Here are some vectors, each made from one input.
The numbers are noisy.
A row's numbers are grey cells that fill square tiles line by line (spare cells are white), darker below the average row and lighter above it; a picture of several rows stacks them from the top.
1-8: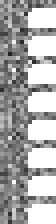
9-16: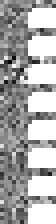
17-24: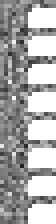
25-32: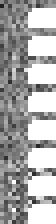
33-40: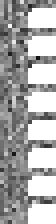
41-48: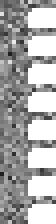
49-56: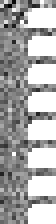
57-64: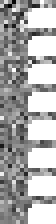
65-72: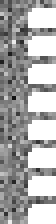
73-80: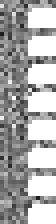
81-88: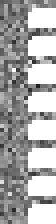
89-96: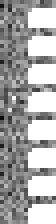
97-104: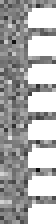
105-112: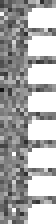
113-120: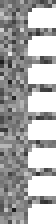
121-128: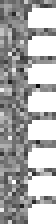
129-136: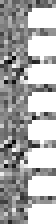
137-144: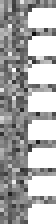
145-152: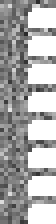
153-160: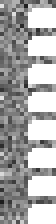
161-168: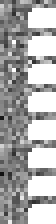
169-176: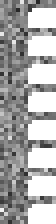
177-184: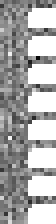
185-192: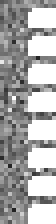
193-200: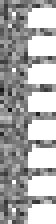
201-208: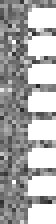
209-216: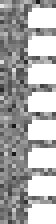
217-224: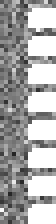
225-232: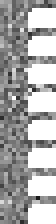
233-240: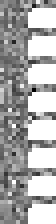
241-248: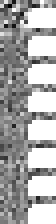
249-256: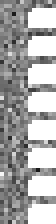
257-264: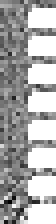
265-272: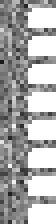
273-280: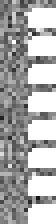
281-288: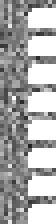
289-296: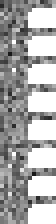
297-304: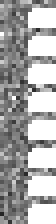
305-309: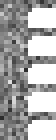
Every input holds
a list of up to three points on a 7-point line.
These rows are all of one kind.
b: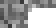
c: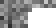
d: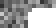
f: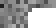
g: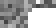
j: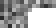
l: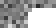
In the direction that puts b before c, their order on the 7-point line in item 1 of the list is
b, c, j, d, f, l, g.
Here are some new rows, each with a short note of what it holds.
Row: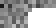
a list of two items
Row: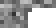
a list of three items
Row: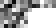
the empty list
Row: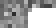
a list of three items
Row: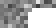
a list of two items
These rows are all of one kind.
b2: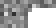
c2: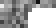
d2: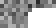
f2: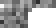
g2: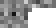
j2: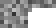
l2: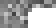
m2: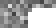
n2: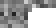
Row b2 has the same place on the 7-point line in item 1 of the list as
j2, l2 and m2.
